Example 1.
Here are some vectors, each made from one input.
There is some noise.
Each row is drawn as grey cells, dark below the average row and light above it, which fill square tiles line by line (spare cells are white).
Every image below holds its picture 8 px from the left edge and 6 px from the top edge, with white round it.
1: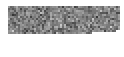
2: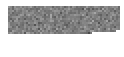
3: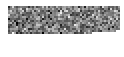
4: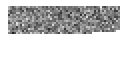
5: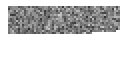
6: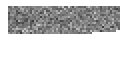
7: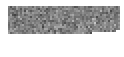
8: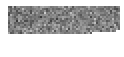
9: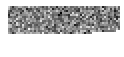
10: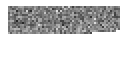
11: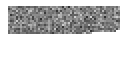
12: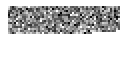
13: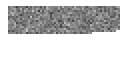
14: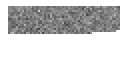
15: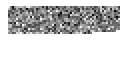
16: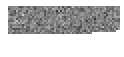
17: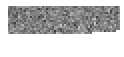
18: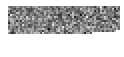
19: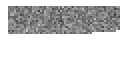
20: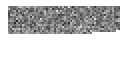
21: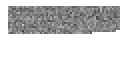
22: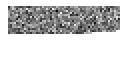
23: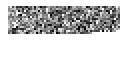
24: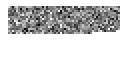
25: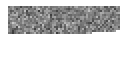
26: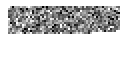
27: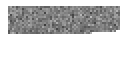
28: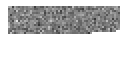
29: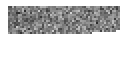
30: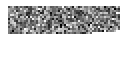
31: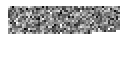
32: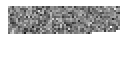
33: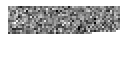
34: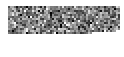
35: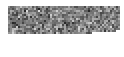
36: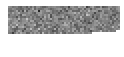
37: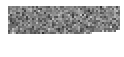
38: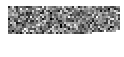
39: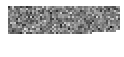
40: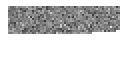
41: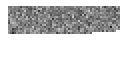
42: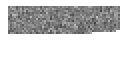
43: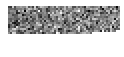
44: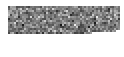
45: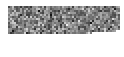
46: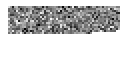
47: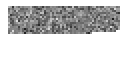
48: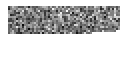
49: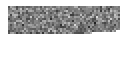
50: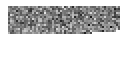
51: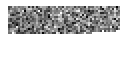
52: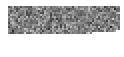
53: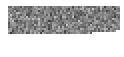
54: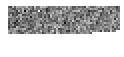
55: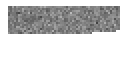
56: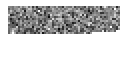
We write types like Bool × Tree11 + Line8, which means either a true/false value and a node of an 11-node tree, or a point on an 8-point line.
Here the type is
Bool × Bool × Bool × Bool.
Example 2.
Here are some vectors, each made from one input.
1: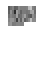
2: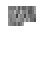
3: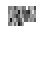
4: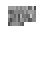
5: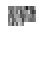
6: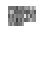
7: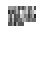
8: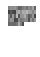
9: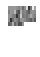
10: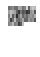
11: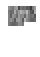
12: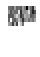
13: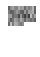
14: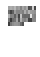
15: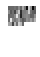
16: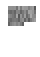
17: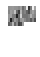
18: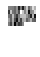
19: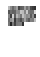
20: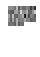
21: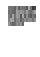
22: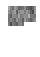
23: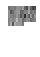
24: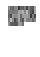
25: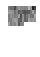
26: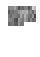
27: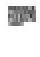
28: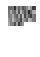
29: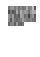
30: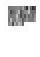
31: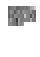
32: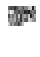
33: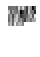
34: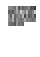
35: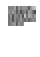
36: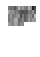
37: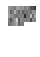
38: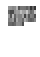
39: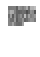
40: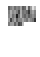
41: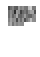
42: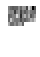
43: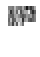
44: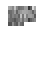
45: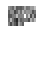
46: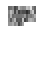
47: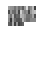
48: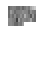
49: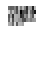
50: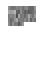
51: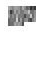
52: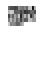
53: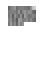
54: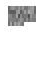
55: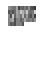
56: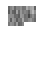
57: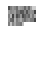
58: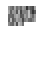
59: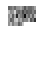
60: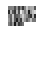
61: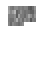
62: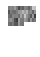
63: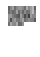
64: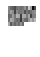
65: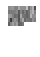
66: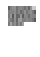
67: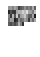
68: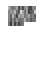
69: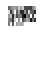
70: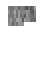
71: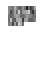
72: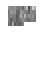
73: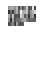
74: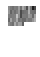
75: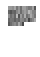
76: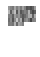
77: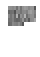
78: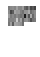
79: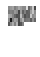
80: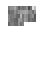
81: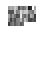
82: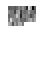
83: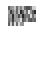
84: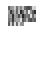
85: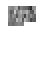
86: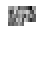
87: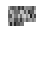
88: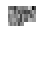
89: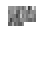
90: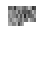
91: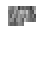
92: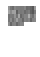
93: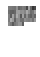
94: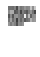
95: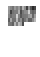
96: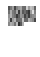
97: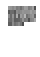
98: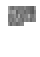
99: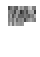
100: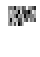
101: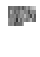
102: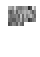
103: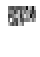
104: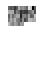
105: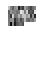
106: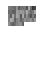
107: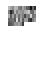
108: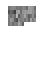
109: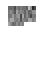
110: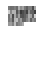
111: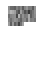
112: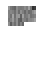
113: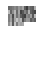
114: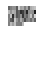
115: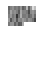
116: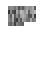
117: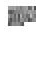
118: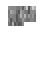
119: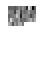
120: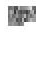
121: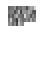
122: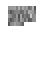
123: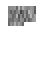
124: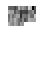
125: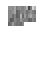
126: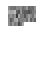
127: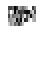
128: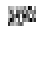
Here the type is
Bool × Bool × Bool.
